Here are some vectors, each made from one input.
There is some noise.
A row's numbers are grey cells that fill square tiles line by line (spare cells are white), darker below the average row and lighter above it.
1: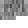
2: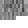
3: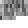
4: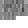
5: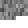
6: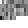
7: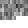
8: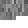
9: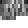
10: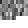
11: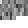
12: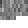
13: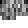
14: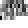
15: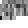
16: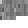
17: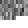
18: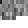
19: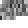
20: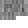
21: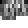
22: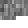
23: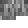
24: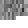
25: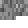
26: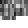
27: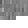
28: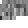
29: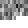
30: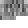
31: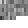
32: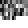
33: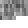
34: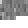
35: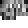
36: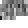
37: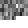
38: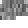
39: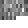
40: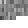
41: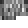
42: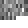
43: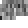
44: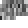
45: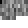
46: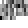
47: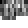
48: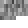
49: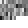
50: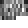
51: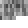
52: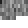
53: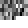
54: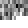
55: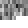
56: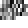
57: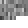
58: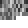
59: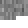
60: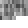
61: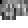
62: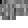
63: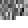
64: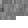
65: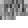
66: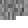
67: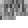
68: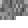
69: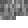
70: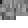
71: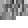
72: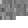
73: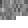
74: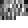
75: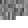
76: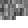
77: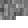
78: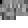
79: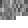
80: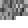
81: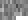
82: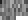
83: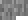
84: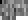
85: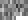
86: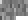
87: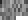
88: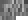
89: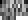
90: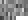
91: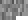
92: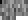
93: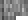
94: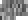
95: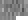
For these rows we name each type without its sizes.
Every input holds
a true/false value, together with either a fixed value, or a node of a tree.
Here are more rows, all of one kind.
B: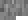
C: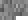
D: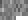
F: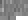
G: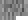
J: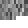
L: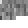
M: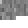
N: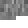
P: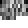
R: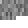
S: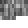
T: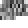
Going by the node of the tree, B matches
F, G, N and S.
